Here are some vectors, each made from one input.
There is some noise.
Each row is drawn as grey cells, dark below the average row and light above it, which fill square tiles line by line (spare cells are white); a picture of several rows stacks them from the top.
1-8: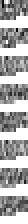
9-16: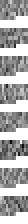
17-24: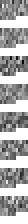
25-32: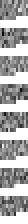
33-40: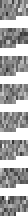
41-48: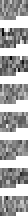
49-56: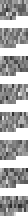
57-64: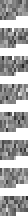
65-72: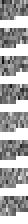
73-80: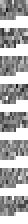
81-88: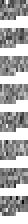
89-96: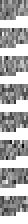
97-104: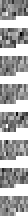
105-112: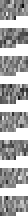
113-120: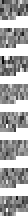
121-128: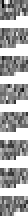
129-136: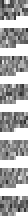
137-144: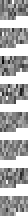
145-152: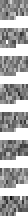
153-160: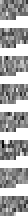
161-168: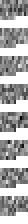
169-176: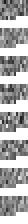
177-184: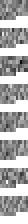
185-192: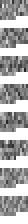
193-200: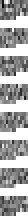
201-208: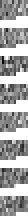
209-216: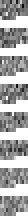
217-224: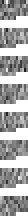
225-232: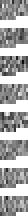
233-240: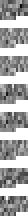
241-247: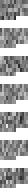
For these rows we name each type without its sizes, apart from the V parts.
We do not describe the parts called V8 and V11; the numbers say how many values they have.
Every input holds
either a node of a tree and a value of V11, or a true/false value and a value of V8.
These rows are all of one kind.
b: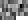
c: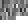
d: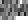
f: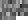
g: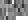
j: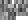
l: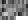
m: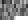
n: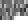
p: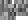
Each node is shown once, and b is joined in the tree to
j.
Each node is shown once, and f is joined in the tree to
g, m and p.
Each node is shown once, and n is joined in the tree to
g.
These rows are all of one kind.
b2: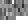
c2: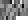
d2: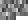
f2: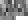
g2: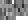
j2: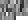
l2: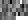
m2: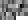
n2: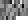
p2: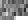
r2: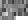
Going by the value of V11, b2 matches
c2, g2 and n2.
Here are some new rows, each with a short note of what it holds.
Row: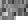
a node of a tree and a value of V11
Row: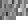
a true/false value and a value of V8
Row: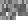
a node of a tree and a value of V11
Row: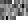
a node of a tree and a value of V11
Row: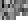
a true/false value and a value of V8
